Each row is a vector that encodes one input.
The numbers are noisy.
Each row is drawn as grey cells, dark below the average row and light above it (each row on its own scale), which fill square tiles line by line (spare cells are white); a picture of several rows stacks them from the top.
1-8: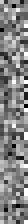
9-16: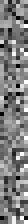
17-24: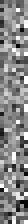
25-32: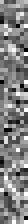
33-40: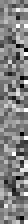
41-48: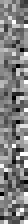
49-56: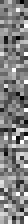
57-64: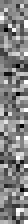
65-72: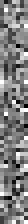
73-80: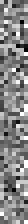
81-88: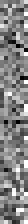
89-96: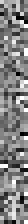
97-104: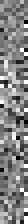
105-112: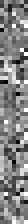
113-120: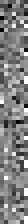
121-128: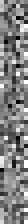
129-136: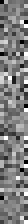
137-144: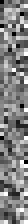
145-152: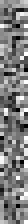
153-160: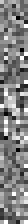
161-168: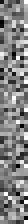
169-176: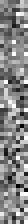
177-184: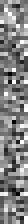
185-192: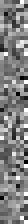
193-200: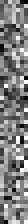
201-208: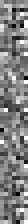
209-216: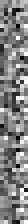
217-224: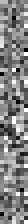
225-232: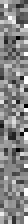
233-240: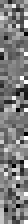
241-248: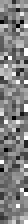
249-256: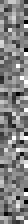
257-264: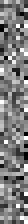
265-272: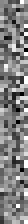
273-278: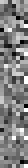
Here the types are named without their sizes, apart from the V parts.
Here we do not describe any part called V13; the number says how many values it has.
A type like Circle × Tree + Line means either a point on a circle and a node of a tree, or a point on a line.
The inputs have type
Line × (Line + V13).
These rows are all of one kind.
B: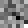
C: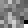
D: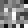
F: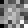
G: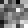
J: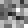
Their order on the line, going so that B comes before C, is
G, B, C, J, F, D.
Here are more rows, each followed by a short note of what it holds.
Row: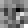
a point on each of two lines
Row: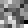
a point on a line and a value of V13
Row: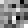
a point on a line and a value of V13
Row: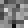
a point on each of two lines
